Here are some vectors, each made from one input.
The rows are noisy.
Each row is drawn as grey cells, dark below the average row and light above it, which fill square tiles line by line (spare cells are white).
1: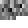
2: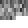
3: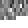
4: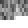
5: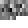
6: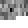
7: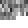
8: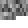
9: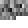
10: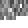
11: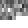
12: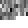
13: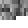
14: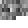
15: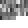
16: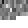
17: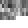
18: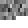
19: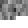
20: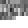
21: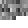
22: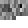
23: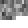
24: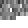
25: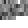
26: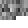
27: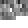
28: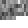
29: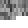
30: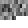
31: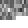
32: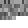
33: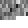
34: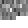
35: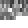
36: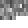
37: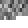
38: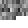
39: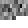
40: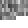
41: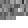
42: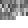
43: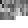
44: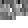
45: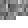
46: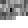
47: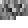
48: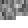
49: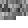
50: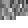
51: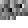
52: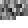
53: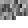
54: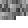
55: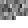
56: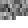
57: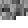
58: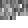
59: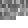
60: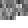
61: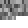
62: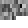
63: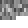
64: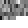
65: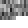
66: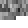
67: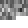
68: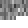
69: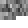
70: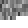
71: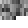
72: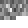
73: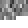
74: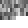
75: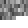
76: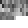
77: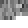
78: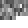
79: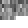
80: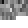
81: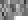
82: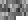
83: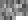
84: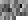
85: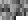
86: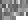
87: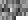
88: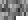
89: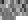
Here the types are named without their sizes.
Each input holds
a point on a line, together with either a fixed value, or four true/false values.
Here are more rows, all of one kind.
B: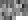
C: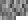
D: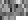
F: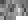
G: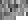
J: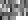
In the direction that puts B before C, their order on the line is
J, D, G, F, B, C.
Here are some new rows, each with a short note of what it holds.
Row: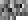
a point on a line
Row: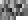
a point on a line
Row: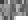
a point on a line and four true/false values
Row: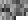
a point on a line
